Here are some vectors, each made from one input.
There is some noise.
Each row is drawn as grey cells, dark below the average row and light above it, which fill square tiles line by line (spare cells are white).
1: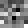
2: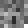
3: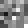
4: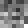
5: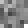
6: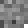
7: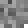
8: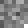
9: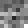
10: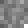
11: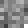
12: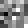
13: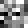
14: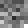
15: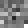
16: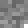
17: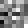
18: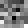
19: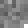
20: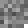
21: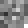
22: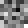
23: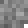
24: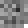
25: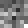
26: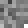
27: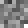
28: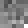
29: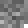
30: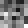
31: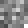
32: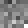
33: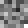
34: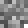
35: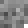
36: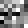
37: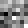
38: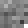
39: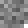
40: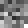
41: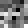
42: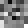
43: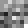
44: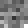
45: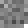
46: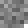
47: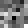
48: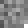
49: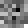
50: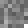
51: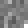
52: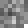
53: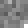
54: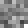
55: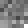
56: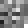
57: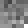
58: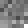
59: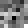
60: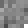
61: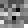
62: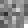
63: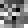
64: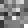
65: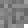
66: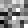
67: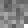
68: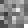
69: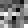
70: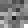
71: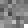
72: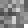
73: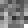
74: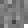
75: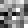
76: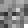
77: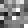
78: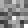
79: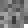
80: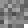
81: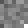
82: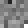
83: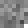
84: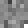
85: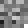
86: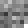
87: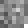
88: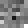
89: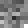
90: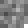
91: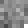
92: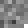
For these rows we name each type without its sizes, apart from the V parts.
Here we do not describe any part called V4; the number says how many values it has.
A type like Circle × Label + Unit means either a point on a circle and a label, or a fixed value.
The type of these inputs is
(Bool × Line × Line + V4) × Line.
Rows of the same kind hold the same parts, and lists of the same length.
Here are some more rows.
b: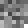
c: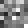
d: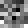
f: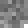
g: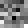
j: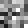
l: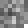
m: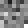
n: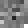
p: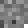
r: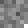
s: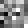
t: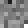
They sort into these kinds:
b, j, l, m, t
c, d, f, g, n, p, r, s

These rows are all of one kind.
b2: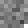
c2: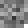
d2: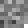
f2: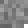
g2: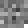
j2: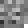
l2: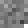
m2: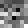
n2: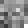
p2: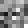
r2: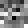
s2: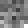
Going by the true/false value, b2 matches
l2, p2 and s2.
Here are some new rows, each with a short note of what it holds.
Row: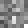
a point on a line and a value of V4
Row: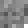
a point on each of three lines and a true/false value
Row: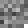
a point on a line and a value of V4
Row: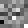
a point on a line and a value of V4
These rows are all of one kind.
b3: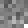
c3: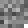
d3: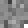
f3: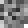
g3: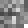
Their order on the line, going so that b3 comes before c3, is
f3, d3, g3, b3, c3.
